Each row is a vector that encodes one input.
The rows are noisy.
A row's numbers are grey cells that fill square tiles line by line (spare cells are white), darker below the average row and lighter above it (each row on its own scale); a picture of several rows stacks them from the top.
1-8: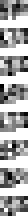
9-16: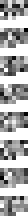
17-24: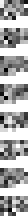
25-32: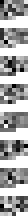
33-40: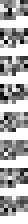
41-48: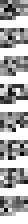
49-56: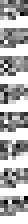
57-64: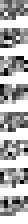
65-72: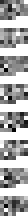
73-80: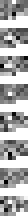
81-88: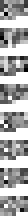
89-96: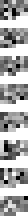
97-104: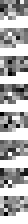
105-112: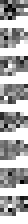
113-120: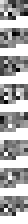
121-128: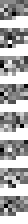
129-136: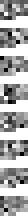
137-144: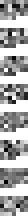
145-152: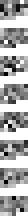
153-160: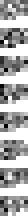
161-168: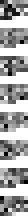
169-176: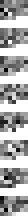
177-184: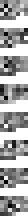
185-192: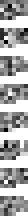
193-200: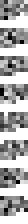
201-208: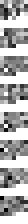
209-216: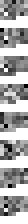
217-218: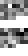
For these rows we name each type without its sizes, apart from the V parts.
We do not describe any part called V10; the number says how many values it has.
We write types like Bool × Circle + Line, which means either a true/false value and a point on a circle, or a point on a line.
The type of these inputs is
(Bool × Bool × Bool + V10) × Label.
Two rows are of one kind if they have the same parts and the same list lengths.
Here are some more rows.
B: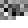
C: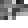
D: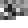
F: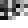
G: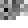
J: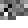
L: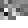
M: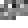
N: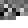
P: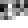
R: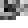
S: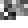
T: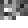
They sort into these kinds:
B, D, F, M, N, P, R, S
C, G, J, L, T

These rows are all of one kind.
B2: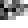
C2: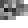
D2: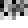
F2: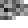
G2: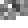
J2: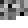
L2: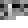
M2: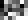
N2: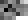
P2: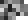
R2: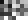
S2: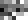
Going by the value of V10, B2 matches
J2, M2, R2 and S2.
